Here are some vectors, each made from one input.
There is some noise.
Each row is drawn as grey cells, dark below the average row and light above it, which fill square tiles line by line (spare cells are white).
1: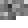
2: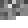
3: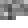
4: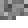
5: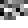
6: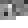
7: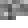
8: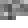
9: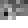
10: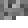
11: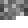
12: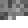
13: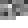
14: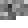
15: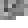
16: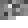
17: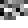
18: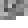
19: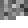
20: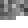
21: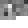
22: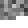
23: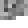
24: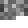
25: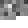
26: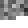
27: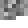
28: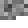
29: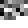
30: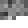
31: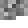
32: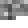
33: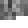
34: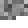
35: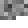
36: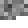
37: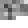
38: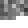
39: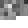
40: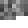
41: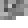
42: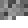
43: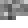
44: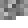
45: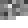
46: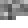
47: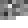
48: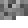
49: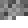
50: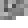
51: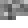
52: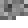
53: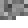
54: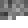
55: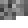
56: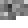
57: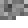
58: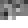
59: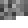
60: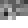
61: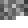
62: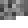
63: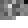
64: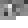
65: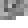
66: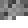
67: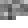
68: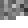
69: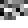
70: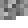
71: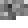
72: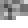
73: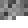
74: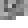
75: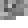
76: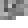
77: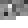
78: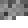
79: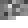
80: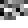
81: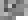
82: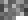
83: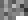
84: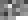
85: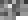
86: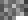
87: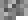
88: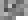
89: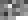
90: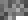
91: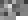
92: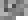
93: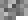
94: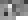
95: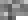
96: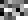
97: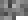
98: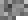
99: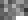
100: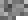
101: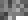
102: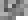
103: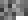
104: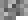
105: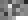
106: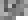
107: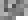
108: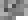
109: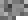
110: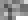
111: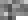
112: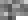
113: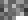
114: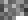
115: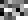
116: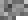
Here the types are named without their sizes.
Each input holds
a list of points on a line.
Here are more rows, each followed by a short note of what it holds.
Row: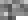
a list of one item
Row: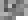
a list of one item
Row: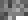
a list of two items
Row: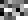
the empty list
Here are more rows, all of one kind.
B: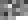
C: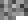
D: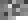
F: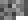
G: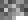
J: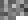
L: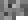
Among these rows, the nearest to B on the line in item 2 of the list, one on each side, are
D and J.
